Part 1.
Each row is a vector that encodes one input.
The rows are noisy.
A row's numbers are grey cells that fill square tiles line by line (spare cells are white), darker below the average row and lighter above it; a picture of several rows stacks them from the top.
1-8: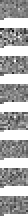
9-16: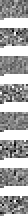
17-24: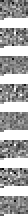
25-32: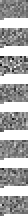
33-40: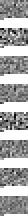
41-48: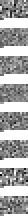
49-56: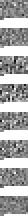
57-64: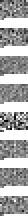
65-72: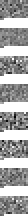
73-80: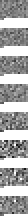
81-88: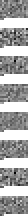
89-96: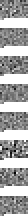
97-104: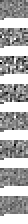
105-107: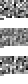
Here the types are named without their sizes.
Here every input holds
four true/false values.
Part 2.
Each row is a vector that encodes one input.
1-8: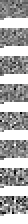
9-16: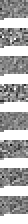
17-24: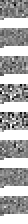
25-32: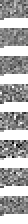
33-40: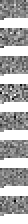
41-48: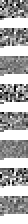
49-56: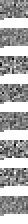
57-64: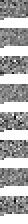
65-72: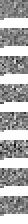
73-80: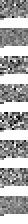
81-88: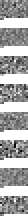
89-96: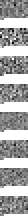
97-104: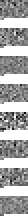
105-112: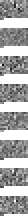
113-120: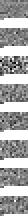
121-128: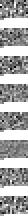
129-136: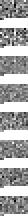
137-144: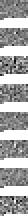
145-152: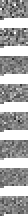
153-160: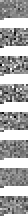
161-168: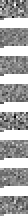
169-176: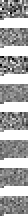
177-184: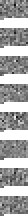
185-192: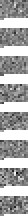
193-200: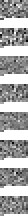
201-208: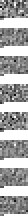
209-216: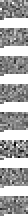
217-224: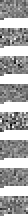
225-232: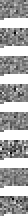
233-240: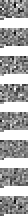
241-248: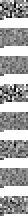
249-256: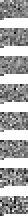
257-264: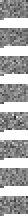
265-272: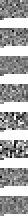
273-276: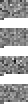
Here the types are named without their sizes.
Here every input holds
four true/false values.
